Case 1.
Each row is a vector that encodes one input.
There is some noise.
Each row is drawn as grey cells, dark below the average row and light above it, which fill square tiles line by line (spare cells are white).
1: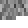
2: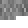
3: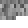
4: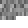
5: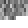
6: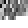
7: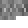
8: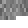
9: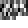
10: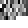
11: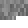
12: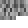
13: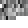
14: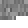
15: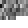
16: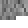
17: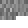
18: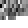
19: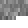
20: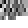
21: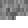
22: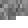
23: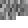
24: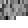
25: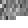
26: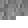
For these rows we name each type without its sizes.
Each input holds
three true/false values.
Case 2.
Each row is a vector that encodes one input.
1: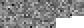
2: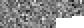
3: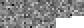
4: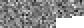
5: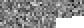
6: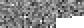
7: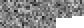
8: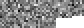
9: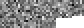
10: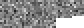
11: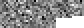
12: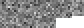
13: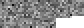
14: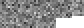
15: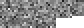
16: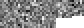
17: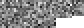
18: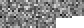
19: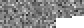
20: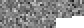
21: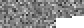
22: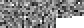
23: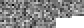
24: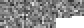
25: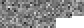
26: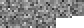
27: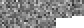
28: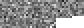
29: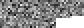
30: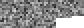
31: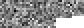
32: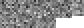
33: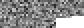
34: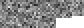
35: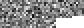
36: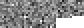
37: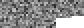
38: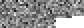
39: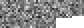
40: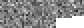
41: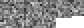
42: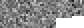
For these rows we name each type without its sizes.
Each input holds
a point on a circle.
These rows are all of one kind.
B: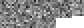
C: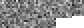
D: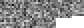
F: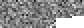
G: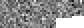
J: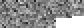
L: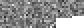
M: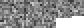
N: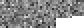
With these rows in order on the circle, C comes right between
G and N.
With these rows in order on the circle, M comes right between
D and G.
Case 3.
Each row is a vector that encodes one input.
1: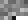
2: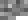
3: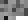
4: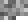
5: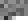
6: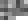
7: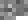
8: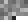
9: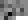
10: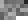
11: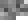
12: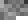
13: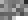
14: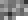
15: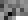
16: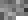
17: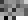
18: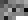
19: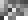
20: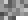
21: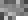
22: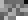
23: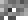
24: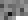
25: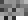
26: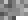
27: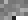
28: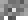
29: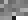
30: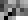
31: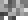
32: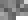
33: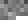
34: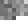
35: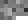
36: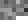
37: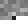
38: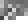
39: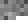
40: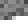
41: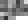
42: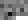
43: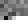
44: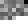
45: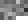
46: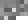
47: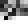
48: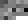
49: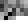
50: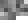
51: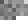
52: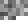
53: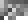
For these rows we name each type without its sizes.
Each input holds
a node of a tree.
